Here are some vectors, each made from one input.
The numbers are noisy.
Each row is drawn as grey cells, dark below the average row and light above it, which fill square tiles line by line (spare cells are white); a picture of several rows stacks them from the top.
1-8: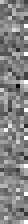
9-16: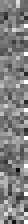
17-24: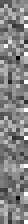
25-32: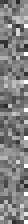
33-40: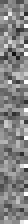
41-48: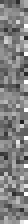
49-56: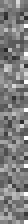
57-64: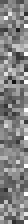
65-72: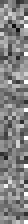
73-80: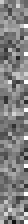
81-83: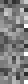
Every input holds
either a point on a 5-point line and a point on a 10-point line, or a point on a 7-point line.
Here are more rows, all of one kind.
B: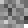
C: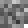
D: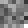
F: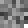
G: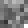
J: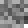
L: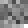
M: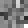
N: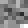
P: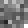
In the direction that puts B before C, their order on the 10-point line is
M, F, D, L, N, B, J, C, P, G.
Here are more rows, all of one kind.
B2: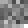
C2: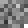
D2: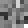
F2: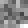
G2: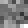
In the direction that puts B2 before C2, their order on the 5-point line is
G2, F2, B2, D2, C2.
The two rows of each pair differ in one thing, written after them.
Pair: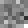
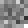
the place on the 5-point line
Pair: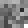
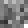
the place on the 5-point line
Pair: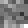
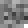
the place on the 10-point line
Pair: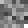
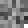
the place on the 10-point line
